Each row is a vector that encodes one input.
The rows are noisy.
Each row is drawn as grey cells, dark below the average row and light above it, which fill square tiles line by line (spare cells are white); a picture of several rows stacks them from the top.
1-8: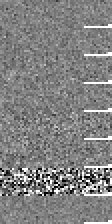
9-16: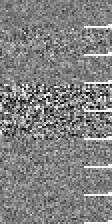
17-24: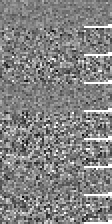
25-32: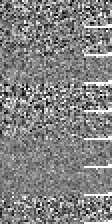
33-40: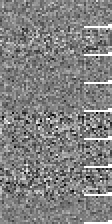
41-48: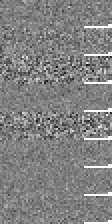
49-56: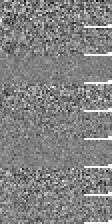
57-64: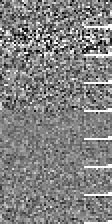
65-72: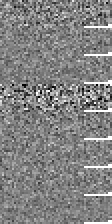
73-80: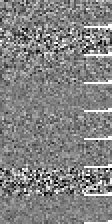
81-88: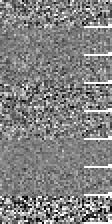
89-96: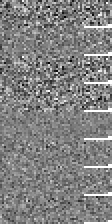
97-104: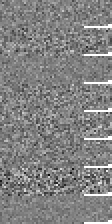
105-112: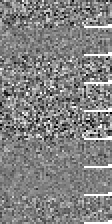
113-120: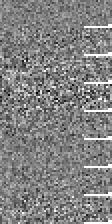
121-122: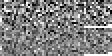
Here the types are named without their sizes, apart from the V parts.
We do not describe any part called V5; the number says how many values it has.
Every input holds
a point on a circle and a value of V5, together with either a fixed value, or a node of a tree.
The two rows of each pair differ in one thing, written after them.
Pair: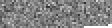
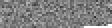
the node of the tree
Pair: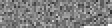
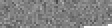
the place on the circle
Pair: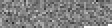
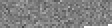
the node of the tree
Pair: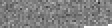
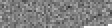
the value of V5
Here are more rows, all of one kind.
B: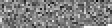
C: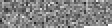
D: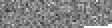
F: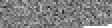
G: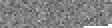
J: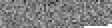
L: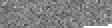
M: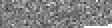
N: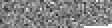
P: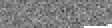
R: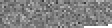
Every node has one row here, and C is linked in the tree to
L, N and R.
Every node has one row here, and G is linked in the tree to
D, J and L.
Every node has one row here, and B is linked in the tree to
F, M and P.
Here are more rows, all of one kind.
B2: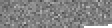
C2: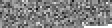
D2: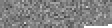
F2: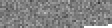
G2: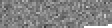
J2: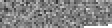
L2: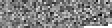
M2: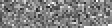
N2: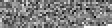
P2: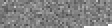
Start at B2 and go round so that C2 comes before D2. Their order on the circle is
B2, C2, J2, M2, L2, N2, P2, F2, G2, D2.
